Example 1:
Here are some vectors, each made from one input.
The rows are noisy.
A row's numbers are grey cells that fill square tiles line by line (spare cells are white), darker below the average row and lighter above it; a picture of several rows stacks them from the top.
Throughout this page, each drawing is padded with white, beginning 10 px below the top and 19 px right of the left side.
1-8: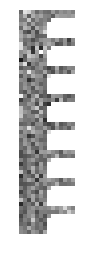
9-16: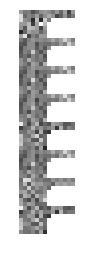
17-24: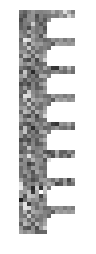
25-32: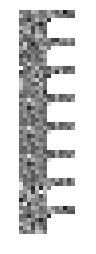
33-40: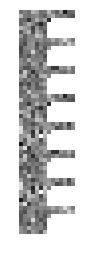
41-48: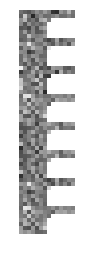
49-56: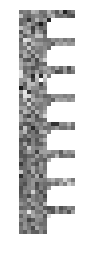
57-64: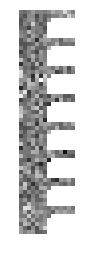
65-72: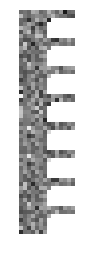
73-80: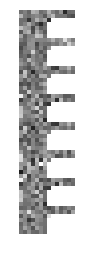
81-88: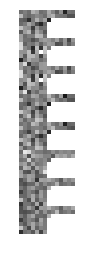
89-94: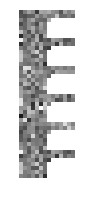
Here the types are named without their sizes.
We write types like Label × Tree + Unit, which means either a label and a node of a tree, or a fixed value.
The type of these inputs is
Label.
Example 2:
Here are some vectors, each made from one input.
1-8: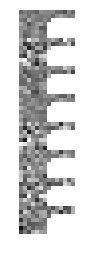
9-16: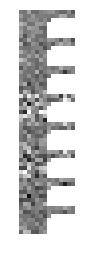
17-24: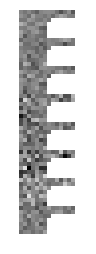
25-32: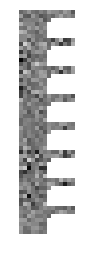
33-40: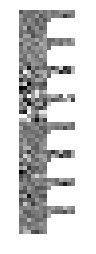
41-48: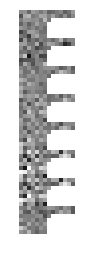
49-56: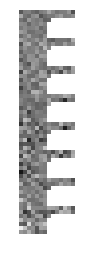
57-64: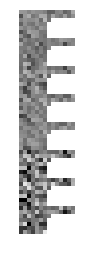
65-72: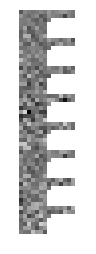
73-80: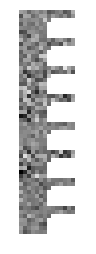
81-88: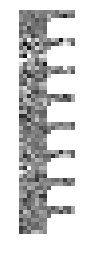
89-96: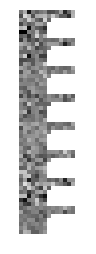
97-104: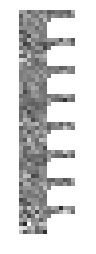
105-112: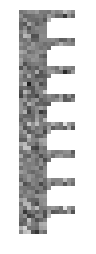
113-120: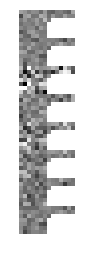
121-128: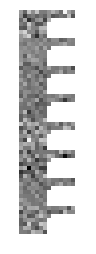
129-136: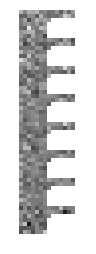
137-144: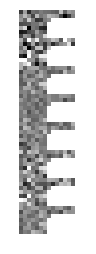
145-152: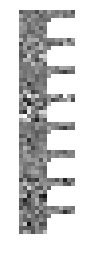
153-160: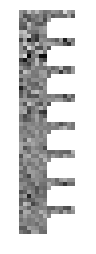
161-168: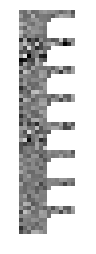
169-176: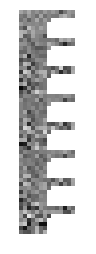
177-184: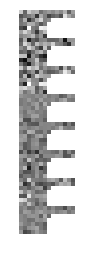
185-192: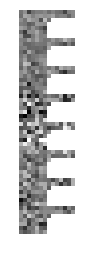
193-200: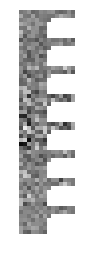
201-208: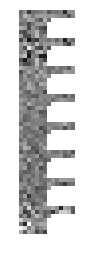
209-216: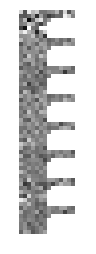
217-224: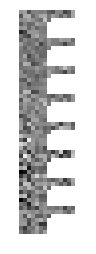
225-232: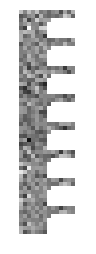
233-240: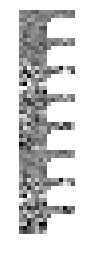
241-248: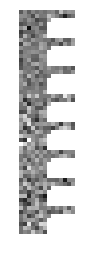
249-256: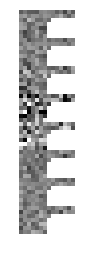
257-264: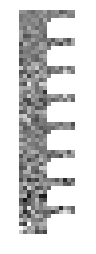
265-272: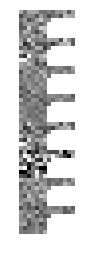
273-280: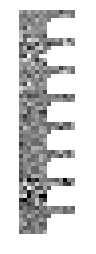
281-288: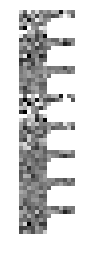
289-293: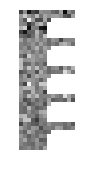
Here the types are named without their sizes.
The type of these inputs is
Line.
